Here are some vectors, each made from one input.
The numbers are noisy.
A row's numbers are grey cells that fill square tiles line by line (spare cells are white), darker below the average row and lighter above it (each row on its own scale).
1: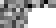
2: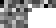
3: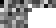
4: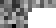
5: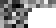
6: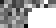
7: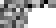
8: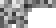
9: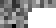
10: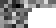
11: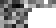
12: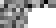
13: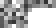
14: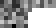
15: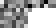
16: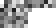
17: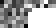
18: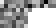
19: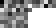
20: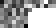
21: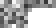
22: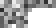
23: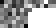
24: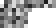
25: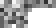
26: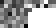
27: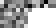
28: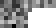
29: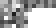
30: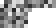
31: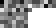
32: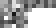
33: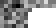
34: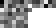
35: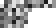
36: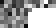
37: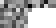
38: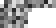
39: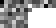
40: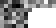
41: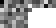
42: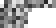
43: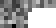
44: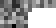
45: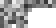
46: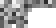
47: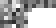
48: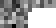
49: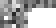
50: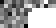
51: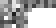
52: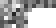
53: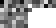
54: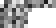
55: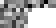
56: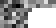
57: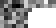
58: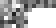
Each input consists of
a point on a 4-point line and a true/false value.
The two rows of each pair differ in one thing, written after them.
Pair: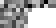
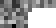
the true/false value
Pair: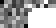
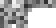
the true/false value
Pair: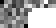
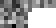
the place on the 4-point line
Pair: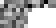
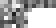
the place on the 4-point line
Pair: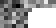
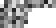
the true/false value
